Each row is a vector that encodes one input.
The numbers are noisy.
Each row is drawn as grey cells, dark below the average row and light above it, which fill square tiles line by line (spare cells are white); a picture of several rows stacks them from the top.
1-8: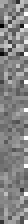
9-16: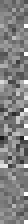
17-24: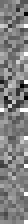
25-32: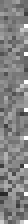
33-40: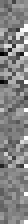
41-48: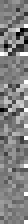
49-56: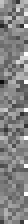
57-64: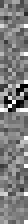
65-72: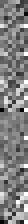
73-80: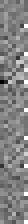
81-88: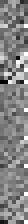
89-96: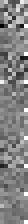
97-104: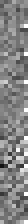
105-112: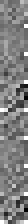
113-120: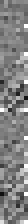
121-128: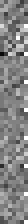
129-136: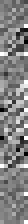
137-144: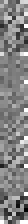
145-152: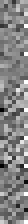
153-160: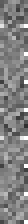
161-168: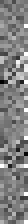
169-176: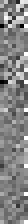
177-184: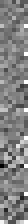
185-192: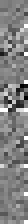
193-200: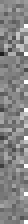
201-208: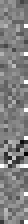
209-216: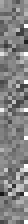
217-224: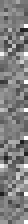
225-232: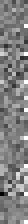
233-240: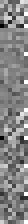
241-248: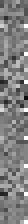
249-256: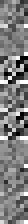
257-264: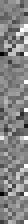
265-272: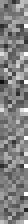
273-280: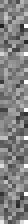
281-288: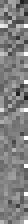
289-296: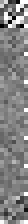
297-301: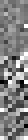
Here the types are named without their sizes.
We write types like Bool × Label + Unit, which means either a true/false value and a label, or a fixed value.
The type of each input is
Circle × Label.
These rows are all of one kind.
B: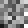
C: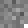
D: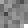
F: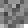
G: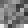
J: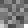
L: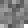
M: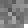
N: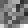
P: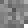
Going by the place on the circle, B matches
L and P.
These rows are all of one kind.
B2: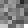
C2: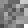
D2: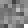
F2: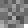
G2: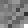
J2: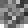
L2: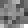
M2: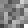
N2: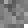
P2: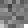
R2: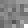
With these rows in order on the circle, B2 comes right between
D2 and F2.
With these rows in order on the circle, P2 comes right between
C2 and N2.
